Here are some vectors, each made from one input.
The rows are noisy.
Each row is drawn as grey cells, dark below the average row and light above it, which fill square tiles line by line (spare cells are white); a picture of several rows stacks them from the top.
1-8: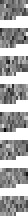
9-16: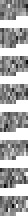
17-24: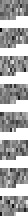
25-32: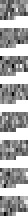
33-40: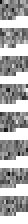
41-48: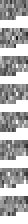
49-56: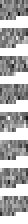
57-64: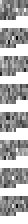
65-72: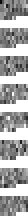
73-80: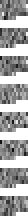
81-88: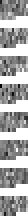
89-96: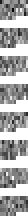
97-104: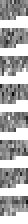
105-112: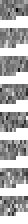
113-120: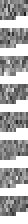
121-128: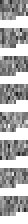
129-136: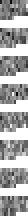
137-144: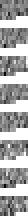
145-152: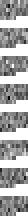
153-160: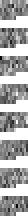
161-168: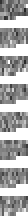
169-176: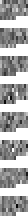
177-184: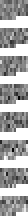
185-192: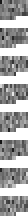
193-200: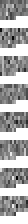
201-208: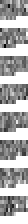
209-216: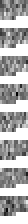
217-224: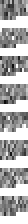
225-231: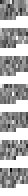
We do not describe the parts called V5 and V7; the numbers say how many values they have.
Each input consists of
a point on a 6-point line, a node of an 8-node tree and a true/false value, together with either a fixed value, or a value of V5 and a value of V7.
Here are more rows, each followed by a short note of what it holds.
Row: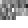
a point on a 6-point line, a node of an 8-node tree and a true/false value
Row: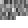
a point on a 6-point line, a node of an 8-node tree and a true/false value
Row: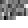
a point on a 6-point line, a node of an 8-node tree, a true/false value, a value of V5 and a value of V7
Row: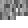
a point on a 6-point line, a node of an 8-node tree and a true/false value
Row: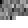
a point on a 6-point line, a node of an 8-node tree, a true/false value, a value of V5 and a value of V7
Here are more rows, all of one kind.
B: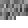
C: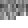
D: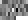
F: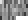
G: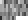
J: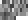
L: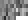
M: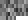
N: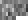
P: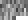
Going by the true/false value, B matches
C, L and M.
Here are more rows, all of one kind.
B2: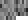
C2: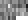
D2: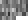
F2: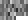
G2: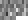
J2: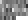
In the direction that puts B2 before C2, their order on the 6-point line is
F2, D2, B2, J2, C2, G2.
